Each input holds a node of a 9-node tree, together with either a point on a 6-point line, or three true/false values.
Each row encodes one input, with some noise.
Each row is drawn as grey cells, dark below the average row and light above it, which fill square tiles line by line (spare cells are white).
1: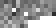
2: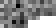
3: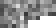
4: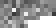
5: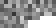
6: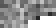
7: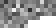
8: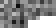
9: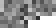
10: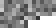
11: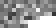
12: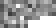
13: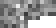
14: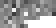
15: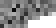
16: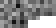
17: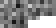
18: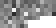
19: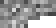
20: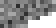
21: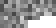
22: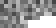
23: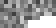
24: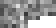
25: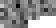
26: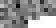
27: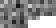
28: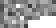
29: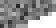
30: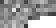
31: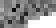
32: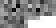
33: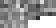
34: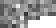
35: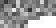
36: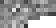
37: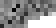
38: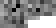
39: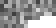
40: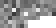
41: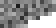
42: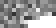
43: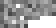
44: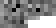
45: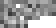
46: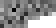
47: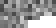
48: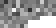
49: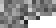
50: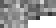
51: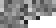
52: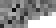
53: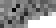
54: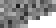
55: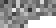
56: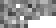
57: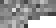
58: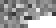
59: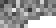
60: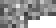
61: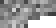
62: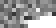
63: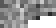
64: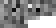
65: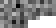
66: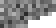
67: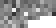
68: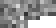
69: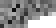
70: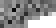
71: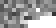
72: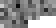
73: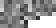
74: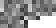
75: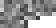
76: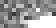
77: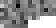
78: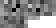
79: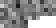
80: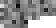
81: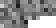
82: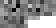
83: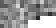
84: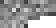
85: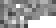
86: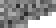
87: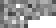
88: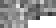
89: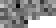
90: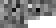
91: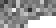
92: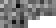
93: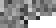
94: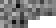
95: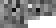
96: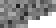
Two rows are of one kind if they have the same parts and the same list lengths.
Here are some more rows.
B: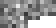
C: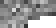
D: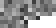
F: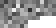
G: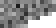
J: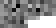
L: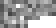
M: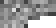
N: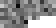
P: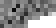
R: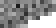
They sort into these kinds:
B, C, F, L, M
D, G, J, N, P, R

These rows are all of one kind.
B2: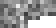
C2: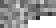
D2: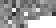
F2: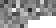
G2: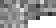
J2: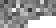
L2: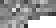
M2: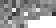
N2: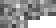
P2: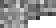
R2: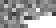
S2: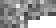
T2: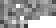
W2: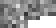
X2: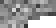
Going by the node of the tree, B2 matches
D2, G2, S2 and X2.
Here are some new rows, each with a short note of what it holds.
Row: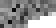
a point on a 6-point line and a node of a 9-node tree
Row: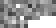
a node of a 9-node tree and three true/false values
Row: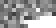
a node of a 9-node tree and three true/false values
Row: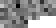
a point on a 6-point line and a node of a 9-node tree
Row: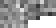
a node of a 9-node tree and three true/false values
